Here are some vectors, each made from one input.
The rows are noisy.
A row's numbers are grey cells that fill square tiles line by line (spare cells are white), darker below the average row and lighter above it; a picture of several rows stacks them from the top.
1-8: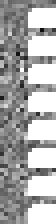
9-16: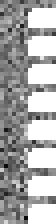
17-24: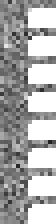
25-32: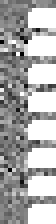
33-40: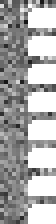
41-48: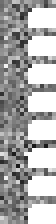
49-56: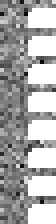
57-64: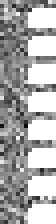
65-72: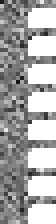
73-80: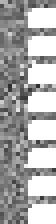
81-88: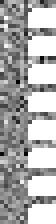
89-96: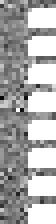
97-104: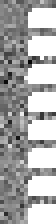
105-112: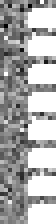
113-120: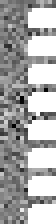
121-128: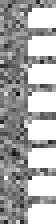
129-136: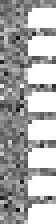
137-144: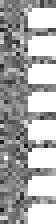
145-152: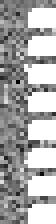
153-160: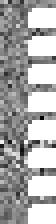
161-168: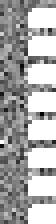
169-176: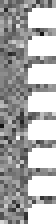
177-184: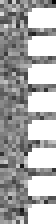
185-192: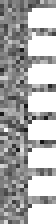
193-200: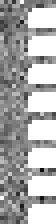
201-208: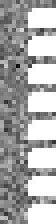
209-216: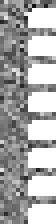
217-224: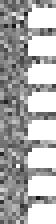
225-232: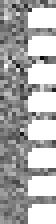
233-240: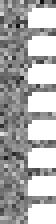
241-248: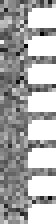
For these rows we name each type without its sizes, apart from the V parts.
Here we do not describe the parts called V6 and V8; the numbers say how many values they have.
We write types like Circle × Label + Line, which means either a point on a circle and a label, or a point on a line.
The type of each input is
Bool × Label × V6 + Line + V8.
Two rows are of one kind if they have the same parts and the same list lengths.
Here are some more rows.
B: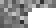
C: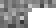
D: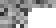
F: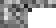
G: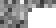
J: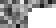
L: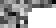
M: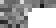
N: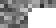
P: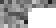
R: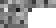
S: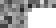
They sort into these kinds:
B, C, G, J, M, N
D, L, P, S
F, R

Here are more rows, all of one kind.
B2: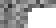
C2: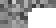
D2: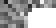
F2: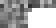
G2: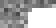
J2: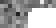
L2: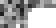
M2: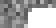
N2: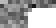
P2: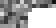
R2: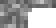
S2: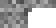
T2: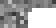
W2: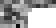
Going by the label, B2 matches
C2, G2 and L2.
